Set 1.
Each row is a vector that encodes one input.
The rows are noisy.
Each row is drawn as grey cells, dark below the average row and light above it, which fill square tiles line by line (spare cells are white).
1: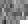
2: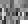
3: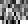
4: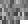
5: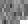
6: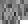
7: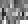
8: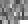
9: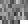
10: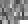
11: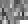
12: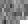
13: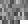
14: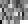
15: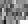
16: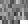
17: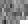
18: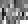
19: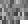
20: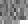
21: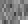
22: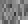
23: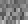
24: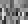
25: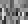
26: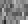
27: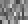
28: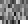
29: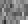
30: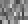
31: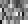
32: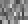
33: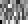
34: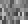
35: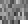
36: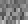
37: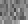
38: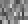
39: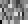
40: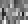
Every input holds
a point on a 5-point line.
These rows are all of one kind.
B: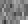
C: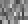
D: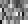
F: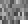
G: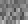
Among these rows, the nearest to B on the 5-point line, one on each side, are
F and G.
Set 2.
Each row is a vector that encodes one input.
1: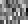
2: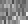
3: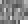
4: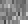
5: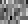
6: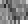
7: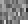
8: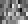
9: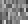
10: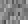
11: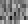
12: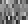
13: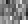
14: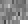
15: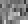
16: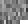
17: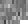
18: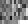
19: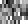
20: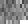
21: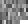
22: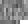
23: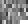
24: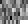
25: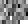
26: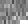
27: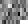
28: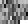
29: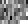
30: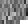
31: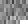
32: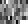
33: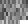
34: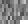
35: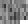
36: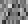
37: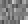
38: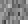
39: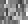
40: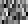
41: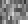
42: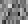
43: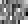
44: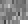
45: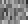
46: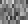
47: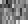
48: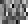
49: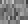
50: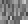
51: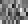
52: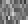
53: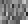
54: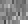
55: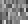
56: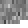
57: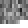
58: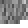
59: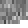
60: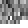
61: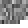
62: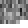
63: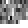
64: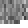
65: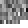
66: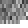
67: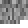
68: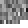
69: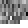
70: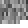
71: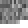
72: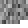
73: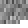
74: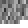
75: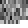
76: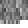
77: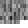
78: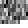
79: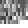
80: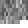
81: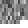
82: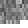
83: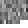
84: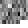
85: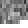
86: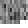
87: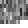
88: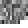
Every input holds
a point on a 13-point circle.
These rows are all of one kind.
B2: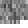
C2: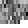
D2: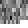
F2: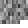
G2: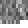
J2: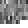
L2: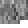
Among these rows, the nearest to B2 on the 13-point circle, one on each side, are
C2 and J2.
